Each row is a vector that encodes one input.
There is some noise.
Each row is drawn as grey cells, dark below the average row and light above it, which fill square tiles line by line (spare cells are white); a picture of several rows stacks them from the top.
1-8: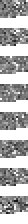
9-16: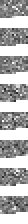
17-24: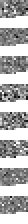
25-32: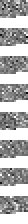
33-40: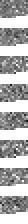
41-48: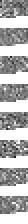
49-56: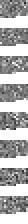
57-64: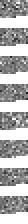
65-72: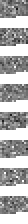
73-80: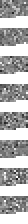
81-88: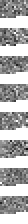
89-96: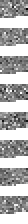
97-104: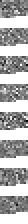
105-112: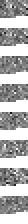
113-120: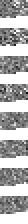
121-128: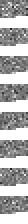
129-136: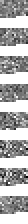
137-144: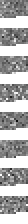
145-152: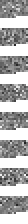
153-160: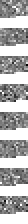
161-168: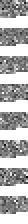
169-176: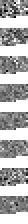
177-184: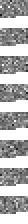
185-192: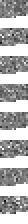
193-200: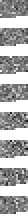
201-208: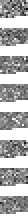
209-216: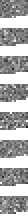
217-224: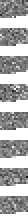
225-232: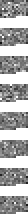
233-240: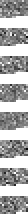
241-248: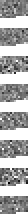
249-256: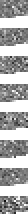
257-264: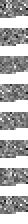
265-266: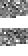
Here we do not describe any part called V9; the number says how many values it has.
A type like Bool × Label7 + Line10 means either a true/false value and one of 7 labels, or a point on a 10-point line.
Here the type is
Label5 × (Line7 + V9) + Line13.
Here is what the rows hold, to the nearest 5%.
About 55% of them hold one of 5 labels, together with either a point on a 7-point line, or a value of V9. The rest hold a point on a 13-point line.
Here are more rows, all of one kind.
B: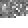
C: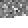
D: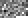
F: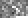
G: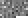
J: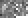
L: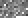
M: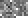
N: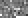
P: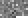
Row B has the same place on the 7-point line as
F and J.
